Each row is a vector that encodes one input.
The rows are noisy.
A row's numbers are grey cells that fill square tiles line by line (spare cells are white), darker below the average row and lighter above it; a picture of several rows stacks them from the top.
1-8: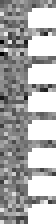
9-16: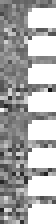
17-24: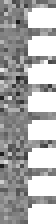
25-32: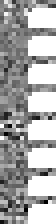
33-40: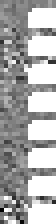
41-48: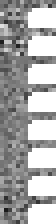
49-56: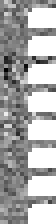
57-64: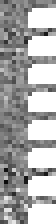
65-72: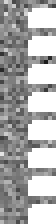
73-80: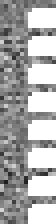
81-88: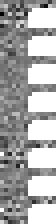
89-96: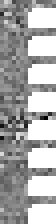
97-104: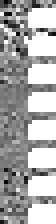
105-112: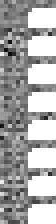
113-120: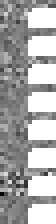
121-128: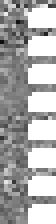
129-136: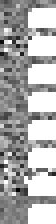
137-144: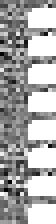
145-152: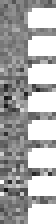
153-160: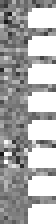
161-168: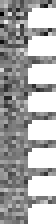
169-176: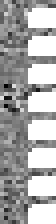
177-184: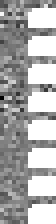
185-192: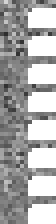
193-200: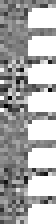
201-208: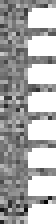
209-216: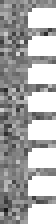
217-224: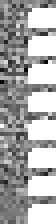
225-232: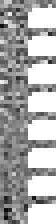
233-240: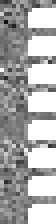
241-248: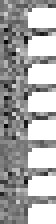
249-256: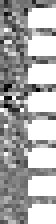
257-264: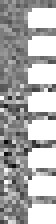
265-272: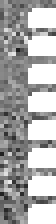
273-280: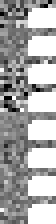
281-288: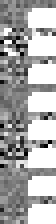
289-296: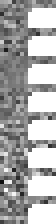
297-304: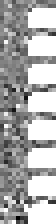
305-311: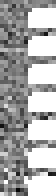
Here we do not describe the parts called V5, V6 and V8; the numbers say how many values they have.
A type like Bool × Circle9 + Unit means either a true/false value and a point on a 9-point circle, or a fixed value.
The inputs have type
Line12 × V8 + Tree7 × V6 + Tree11 × V5.
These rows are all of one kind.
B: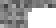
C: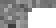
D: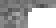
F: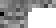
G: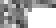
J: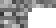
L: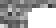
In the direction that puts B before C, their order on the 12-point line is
B, G, F, L, J, C, D.
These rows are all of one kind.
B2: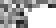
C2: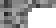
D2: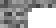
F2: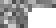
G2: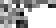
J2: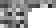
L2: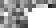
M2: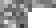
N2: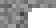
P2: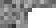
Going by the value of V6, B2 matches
J2 and N2.
